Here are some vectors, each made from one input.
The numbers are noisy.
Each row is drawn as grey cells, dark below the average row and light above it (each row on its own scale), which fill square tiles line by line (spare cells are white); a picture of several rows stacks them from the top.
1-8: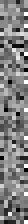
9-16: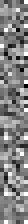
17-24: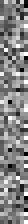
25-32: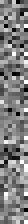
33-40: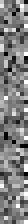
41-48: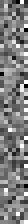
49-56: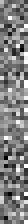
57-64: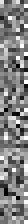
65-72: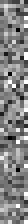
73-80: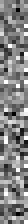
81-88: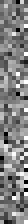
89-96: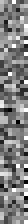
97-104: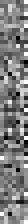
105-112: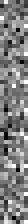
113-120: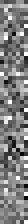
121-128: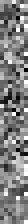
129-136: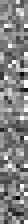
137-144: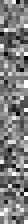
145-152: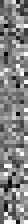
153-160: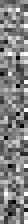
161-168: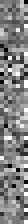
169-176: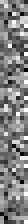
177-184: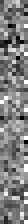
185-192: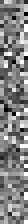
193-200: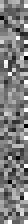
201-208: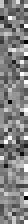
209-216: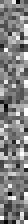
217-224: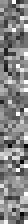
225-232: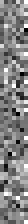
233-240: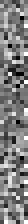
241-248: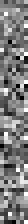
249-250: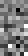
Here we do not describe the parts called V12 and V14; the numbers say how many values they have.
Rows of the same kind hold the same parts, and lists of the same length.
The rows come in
2 kinds.
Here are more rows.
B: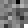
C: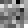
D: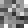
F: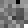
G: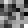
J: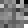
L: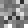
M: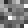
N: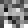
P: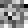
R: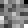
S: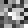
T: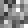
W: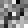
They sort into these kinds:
B, C, F, G, J, M, R, W
D, L, N, P, S, T

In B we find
a point on an 8-point line, a true/false value and a value of V14.
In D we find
a true/false value, a value of V12 and a value of V14.
